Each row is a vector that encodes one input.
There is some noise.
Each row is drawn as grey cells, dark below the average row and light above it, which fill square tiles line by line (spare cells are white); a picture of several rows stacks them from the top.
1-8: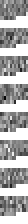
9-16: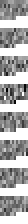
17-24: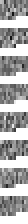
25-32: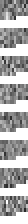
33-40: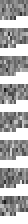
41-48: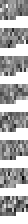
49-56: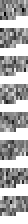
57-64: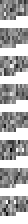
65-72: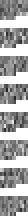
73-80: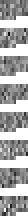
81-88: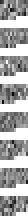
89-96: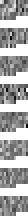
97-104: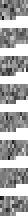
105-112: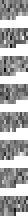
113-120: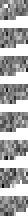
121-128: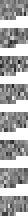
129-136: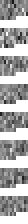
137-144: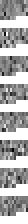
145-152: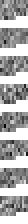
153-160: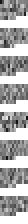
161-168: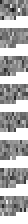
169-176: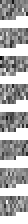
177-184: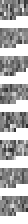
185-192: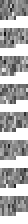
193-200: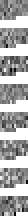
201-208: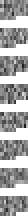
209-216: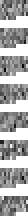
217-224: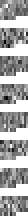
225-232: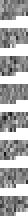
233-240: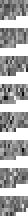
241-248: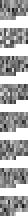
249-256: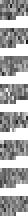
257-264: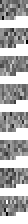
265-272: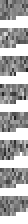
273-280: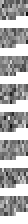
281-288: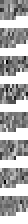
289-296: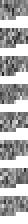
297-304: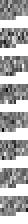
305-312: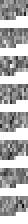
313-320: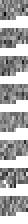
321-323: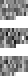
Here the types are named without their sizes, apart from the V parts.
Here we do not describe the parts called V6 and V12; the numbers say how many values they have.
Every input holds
a point on a line and a value of V6, together with either a node of a tree, or a value of V12.
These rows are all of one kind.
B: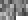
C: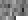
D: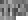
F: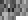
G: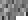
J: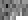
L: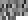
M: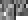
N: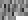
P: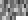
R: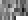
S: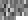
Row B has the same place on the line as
M and R.
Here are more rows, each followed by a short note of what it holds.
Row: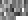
a point on a line, a node of a tree and a value of V6
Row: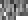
a point on a line, a value of V6 and a value of V12
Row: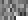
a point on a line, a node of a tree and a value of V6
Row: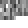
a point on a line, a node of a tree and a value of V6
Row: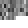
a point on a line, a value of V6 and a value of V12
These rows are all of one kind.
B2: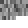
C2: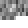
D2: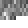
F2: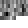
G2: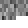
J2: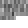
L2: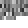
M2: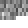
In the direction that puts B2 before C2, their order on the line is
L2, F2, M2, D2, B2, J2, G2, C2.
